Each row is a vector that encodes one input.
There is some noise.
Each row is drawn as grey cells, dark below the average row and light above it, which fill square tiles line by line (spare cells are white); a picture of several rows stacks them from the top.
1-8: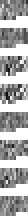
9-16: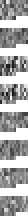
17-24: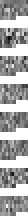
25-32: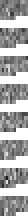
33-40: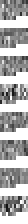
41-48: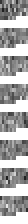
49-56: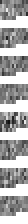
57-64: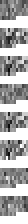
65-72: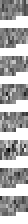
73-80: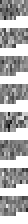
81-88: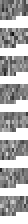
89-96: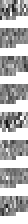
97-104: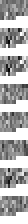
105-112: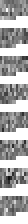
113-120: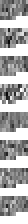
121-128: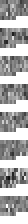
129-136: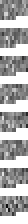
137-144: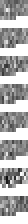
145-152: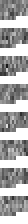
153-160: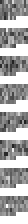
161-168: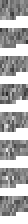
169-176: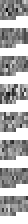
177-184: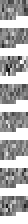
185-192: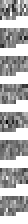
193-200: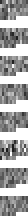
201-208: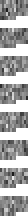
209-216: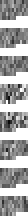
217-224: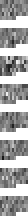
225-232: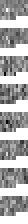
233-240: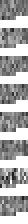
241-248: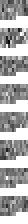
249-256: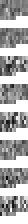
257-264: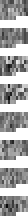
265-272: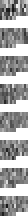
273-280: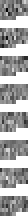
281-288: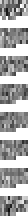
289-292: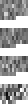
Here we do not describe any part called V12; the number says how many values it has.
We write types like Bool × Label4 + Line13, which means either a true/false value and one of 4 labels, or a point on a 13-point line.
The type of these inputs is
Line6 + Line9 × (Line10 + List2(V12)).
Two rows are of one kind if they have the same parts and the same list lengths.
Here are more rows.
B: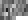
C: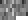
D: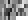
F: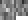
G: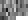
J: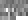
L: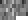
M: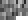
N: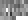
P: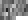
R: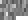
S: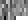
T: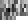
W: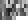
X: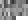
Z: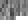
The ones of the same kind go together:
B, P
C, F, L
D, T, W
G, M, S
J, N, R, X, Z

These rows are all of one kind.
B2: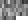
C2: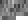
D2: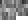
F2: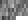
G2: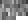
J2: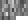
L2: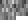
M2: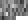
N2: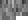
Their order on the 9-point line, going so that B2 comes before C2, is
B2, G2, D2, L2, C2, N2, F2, J2, M2.
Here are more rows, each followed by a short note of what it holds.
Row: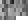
a point on a 9-point line, together with the empty list
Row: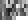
a point on a 6-point line
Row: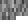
a point on a 9-point line, together with a list of one item
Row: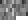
a point on a 9-point line, together with a list of one item
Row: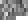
a point on a 9-point line, together with a list of two items
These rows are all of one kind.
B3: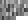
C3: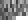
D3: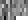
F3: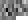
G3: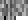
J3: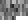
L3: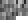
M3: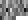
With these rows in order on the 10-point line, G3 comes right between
D3 and F3.
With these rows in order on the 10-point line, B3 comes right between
L3 and M3.
